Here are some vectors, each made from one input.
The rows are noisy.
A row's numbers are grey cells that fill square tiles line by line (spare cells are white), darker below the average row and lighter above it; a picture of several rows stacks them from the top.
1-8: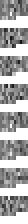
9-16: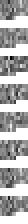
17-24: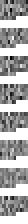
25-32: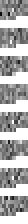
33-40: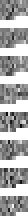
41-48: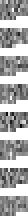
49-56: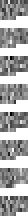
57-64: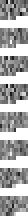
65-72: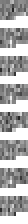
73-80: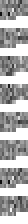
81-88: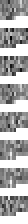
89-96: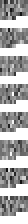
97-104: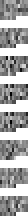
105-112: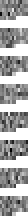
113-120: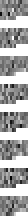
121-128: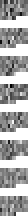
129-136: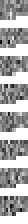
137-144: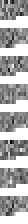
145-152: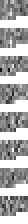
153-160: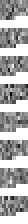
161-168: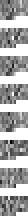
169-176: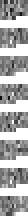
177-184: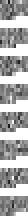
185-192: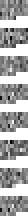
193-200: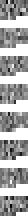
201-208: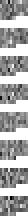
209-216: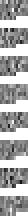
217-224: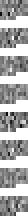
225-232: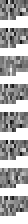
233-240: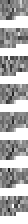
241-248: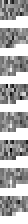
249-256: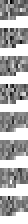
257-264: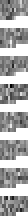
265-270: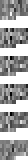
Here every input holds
either one of 6 labels, or a point on a 15-point line.
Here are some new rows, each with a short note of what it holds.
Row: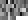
one of 6 labels
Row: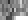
a point on a 15-point line
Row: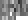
a point on a 15-point line
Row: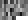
one of 6 labels
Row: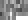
a point on a 15-point line
